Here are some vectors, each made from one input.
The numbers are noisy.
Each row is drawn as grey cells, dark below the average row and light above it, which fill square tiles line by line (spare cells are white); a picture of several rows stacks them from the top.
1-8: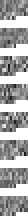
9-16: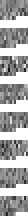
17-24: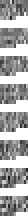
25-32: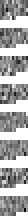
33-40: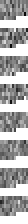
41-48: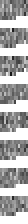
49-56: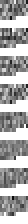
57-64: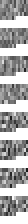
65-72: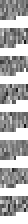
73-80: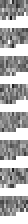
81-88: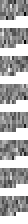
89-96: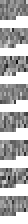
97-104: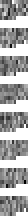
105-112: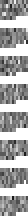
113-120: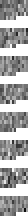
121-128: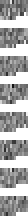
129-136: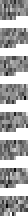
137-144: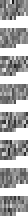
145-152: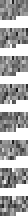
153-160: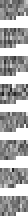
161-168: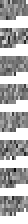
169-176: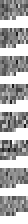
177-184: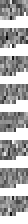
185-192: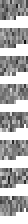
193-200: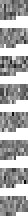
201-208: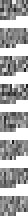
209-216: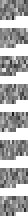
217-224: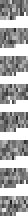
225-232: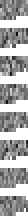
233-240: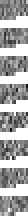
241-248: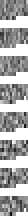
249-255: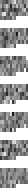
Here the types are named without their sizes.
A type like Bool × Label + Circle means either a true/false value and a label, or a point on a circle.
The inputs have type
List(Line) × Tree.
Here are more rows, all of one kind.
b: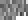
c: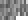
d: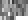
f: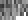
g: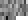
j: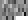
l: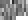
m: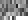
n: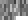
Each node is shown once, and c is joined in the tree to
b, f and g.
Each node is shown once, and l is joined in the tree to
b and d.
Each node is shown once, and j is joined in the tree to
n.
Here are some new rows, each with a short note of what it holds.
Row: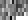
a node of a tree, together with a list of one item
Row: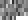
a node of a tree, together with a list of one item
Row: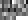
a node of a tree, together with the empty list
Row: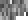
a node of a tree, together with a list of two items
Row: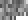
a node of a tree, together with a list of one item
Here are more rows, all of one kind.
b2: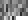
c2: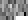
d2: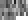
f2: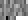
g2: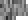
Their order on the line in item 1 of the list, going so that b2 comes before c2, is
b2, c2, f2, g2, d2.
